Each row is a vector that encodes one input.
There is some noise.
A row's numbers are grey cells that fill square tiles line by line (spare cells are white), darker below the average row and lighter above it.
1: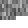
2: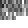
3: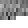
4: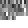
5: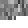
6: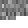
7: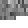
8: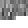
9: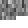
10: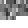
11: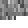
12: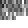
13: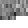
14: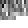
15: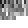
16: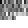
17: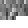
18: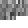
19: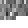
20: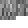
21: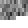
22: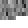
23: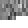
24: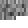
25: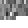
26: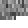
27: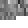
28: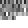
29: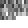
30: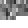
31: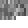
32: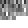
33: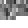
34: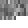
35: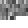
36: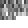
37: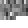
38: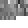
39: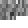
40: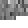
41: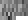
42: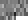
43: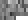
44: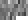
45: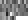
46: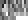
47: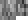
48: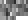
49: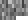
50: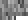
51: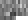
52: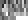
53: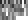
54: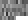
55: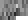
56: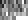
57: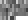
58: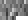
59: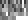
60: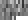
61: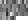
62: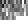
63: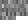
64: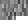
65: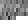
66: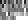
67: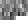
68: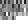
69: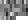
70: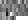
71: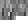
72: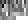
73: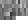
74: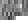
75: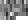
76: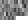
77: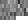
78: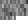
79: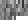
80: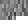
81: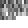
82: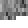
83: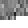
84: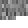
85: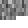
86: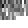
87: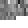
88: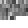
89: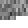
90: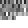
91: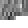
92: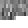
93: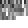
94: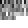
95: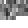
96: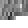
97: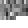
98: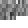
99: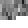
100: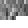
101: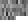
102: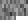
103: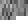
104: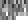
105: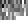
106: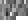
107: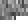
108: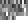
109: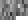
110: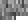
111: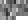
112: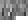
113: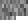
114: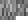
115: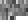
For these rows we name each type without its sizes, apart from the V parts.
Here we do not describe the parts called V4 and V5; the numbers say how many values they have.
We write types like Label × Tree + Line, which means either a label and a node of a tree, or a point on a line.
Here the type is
(Bool × Bool × Bool + Unit) × Label + V4 × V5.
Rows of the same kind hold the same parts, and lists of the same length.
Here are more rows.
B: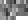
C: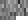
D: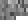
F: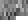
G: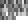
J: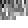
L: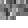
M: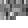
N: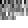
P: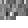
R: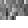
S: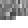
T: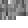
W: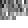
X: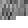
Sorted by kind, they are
B, L, M, P, R
C, D, F, S, T, X
G, J, N, W

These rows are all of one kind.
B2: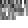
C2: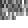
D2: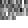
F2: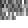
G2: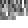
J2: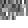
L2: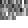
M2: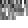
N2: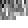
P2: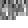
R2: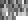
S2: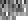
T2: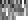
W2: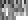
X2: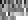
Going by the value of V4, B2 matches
M2, N2, T2 and W2.
